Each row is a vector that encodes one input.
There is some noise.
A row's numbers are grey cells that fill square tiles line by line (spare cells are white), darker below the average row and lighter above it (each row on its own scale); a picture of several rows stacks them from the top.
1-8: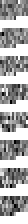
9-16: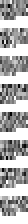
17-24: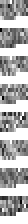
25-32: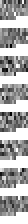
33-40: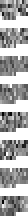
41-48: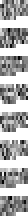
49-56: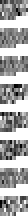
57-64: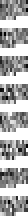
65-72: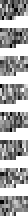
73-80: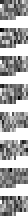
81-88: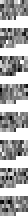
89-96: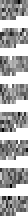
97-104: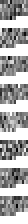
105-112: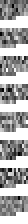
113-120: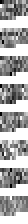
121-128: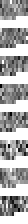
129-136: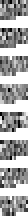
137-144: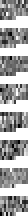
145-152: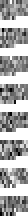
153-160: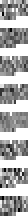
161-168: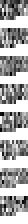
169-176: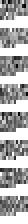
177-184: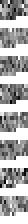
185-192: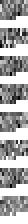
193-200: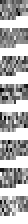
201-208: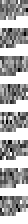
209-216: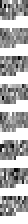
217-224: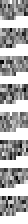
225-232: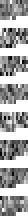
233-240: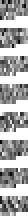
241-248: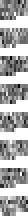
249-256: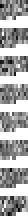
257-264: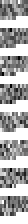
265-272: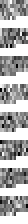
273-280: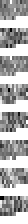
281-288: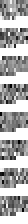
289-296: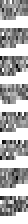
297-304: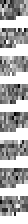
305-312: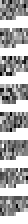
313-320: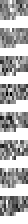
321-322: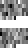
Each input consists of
a true/false value, together with either a point on a 16-point circle, or a point on a 20-point circle.
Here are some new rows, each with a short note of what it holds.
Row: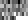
a point on a 16-point circle and a true/false value
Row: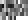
a point on a 20-point circle and a true/false value
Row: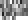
a point on a 20-point circle and a true/false value
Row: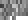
a point on a 20-point circle and a true/false value
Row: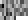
a point on a 20-point circle and a true/false value
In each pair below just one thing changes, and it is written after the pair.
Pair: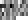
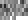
the true/false value
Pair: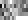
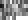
the place on the 20-point circle
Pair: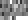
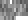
the place on the 20-point circle
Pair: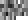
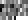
the place on the 20-point circle
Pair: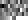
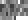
the true/false value
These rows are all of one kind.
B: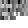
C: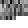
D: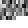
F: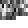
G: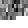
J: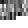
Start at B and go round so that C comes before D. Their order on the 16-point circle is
B, G, F, J, C, D.
